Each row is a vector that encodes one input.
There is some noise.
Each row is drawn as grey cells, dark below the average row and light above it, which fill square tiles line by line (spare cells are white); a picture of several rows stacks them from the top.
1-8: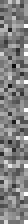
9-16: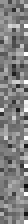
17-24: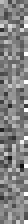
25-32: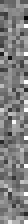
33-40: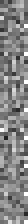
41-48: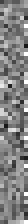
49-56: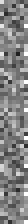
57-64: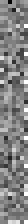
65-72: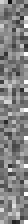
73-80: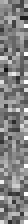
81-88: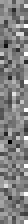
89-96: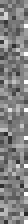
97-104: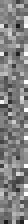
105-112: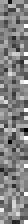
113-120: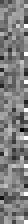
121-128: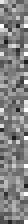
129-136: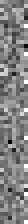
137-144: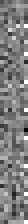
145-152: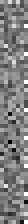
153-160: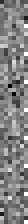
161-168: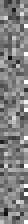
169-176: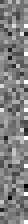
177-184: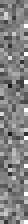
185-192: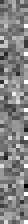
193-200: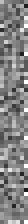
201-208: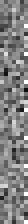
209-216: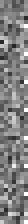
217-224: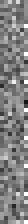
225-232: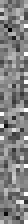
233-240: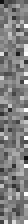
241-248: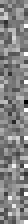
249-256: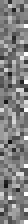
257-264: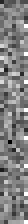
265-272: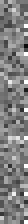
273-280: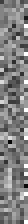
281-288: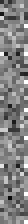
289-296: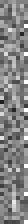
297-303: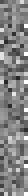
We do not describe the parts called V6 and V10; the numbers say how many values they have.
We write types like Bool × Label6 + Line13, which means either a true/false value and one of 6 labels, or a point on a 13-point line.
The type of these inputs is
Label7 × (Line7 + Tree9) + List2(V6) × V10.
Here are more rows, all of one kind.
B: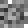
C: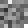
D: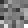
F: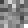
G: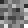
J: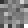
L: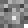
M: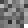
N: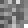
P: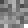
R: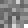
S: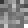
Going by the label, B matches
C and M.
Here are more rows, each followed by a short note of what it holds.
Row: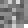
one of 7 labels and a point on a 7-point line
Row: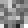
a value of V10, together with the empty list
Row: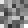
a value of V10, together with the empty list
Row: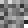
one of 7 labels and a node of a 9-node tree
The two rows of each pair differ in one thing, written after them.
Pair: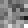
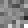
the value of V6 in item 1 of the list
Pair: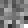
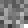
the value of V6 in item 2 of the list
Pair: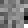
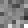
the value of V10
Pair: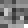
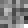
the value of V6 in item 2 of the list
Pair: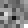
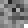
the value of V10
